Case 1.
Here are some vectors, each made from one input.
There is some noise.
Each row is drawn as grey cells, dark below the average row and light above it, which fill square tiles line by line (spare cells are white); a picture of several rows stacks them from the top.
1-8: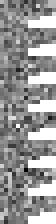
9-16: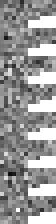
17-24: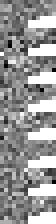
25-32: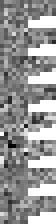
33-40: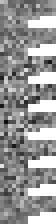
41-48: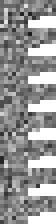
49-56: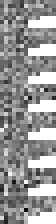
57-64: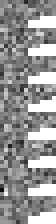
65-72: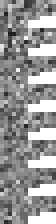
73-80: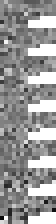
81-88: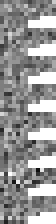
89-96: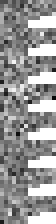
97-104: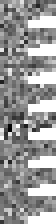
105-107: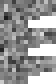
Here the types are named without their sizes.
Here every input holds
a point on a line, together with either a point on a line, or three true/false values.
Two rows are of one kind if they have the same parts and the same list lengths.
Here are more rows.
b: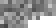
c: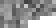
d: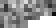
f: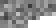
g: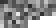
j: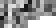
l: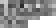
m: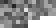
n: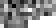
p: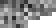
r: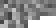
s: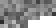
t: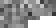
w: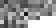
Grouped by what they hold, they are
b, d, t, w
c, f, g, j, l, m, n, p, r, s

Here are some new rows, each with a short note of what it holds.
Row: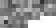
a point on each of two lines
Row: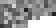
a point on each of two lines
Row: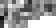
a point on a line and three true/false values
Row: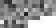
a point on each of two lines
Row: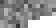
a point on a line and three true/false values
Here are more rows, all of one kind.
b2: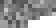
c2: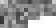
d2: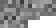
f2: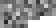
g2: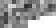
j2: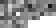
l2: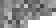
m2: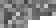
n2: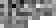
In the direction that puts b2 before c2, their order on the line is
d2, b2, l2, n2, c2, f2, m2, j2, g2.
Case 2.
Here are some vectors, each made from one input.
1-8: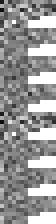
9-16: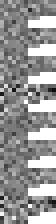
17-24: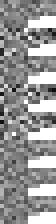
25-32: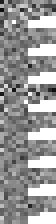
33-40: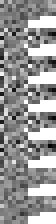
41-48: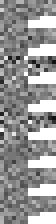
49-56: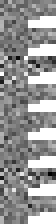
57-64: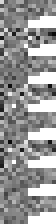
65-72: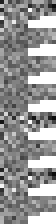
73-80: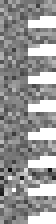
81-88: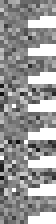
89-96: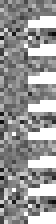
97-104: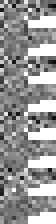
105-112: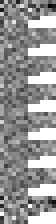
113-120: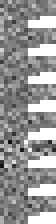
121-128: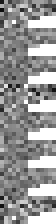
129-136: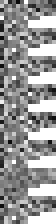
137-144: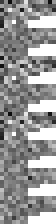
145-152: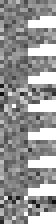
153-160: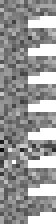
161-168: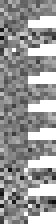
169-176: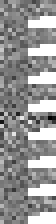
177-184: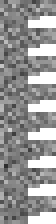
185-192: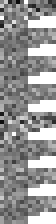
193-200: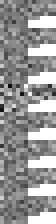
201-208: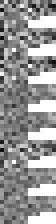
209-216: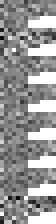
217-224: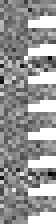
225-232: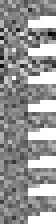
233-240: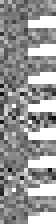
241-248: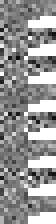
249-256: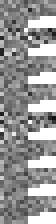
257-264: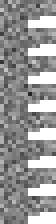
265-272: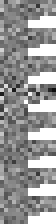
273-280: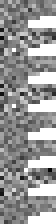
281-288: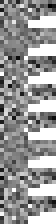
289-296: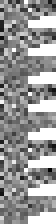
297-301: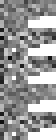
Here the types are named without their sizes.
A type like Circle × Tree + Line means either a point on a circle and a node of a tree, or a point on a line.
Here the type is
(Bool × Bool × Bool + Unit) × Label + Circle.
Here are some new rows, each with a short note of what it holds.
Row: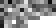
a point on a circle
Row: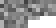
a label
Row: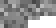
a label
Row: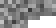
a label and three true/false values
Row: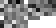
a point on a circle
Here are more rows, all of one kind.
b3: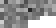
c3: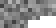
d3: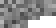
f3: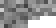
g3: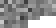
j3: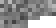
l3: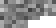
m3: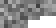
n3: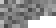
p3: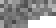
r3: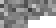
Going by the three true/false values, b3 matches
l3 and n3.
